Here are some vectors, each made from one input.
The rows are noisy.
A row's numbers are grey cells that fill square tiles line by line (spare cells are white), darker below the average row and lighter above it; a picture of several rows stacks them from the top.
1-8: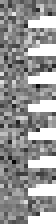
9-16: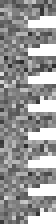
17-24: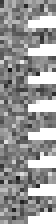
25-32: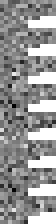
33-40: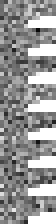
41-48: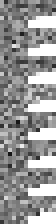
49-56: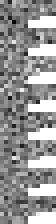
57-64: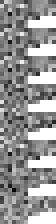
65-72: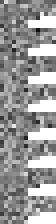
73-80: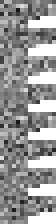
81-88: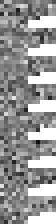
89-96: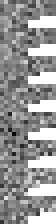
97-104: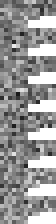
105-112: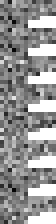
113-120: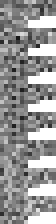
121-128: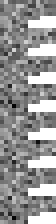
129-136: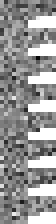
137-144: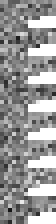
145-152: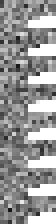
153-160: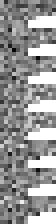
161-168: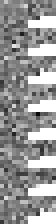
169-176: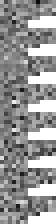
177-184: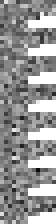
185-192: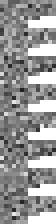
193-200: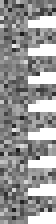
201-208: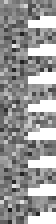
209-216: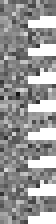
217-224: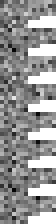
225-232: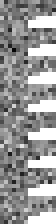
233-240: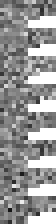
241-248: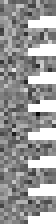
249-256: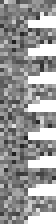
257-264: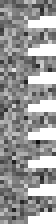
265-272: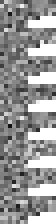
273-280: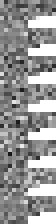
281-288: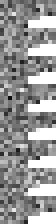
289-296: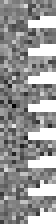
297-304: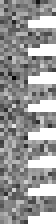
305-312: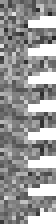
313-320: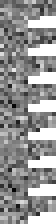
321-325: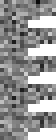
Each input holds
a point on a 17-point line.
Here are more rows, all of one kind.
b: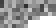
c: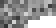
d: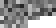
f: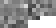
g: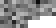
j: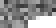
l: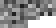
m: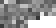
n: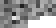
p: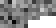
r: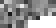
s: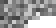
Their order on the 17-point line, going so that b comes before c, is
r, m, f, p, g, n, l, d, j, b, c, s.
